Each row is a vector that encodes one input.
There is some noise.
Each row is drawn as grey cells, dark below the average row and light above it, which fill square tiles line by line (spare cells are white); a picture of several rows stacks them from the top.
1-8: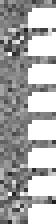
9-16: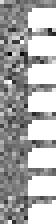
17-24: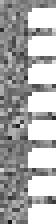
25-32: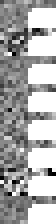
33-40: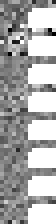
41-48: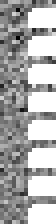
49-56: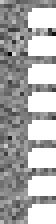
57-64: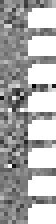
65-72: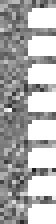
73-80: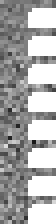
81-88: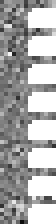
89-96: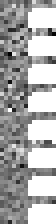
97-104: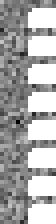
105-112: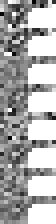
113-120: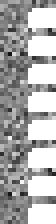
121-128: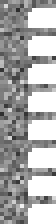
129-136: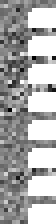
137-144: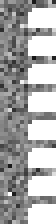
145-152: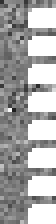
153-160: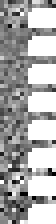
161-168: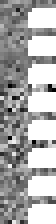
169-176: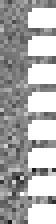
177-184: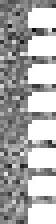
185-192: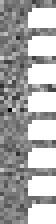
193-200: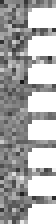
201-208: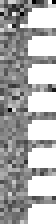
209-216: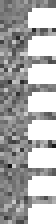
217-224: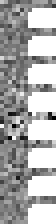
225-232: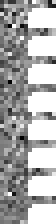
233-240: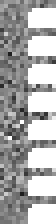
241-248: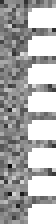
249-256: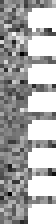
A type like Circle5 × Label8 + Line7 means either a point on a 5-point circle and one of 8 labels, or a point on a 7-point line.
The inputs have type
(Bool × Bool × Bool × Line8 + Circle9) × Line8 + Circle6.
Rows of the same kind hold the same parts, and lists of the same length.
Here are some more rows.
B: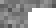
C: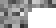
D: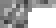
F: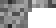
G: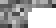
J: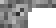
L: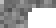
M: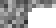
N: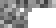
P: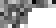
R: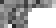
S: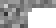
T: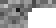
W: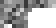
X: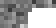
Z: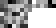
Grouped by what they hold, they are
B, F, L, P, T, X, Z
C, G, J, S
D, M, N, R, W

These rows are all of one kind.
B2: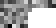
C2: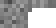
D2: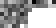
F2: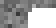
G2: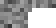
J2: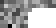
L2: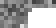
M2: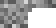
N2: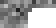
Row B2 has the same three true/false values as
F2, J2 and L2.
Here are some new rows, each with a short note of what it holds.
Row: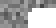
a point on a 9-point circle and a point on an 8-point line
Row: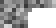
a point on a 6-point circle
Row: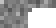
a point on each of two 8-point lines and three true/false values
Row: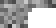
a point on each of two 8-point lines and three true/false values
